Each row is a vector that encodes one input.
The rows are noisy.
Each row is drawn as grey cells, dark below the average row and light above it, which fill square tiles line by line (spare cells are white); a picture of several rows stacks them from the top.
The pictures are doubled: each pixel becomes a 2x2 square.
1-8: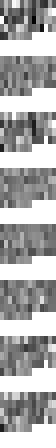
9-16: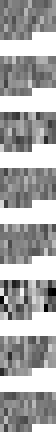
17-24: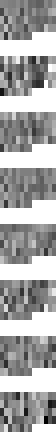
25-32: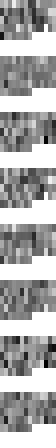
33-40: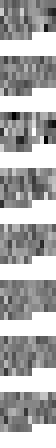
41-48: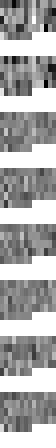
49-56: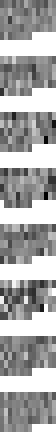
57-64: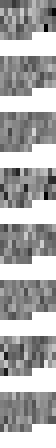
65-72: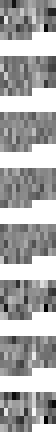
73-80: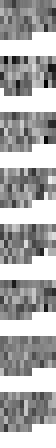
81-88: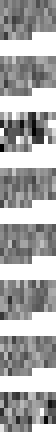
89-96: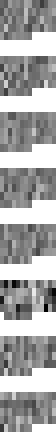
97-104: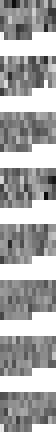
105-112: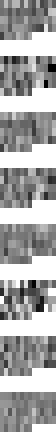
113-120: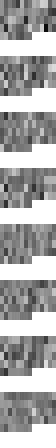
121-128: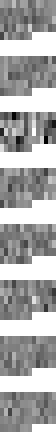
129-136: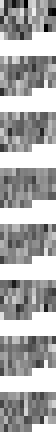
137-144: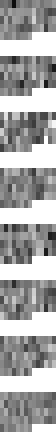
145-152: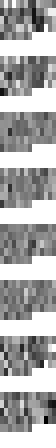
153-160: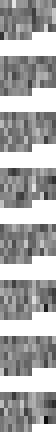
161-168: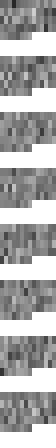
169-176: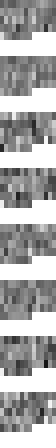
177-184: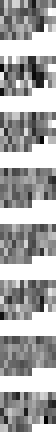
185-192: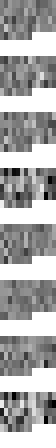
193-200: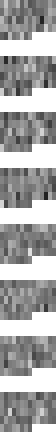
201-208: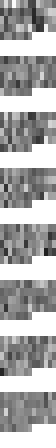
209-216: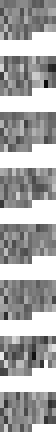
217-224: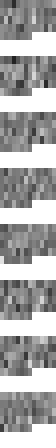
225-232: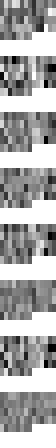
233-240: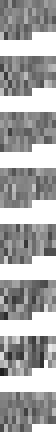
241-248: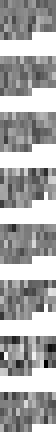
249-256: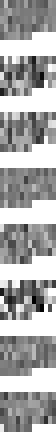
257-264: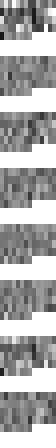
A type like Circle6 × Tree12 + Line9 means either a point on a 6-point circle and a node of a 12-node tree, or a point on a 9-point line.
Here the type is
List3(Line6).
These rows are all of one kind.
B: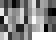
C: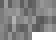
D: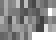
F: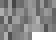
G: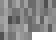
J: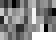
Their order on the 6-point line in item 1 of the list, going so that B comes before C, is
B, G, F, J, D, C.
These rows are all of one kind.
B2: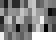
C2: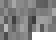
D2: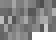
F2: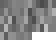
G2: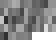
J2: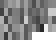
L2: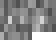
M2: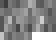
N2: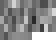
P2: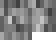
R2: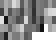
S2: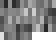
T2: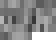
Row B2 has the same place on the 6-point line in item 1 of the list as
C2, F2, M2 and N2.
